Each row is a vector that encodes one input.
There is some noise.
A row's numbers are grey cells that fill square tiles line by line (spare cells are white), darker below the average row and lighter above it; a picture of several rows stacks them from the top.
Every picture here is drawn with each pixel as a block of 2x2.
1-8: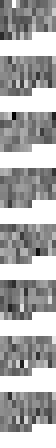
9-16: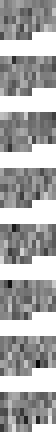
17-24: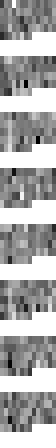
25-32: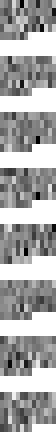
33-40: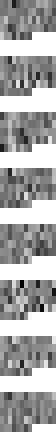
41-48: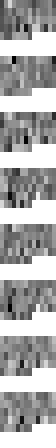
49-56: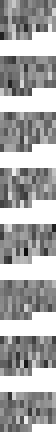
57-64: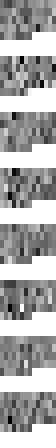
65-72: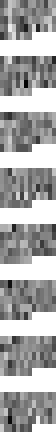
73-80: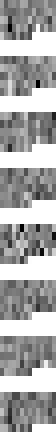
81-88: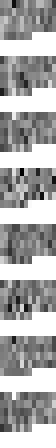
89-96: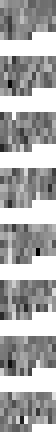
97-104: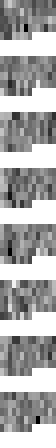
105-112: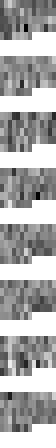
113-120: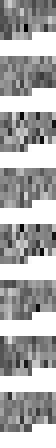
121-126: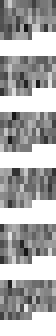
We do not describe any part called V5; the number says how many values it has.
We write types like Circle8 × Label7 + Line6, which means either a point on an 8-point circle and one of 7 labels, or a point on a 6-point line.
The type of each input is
List2(Bool × V5 + Line4 × Line4).
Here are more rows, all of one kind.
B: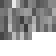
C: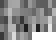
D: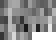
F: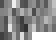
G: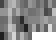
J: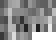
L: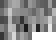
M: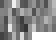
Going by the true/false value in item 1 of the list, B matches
F and M.
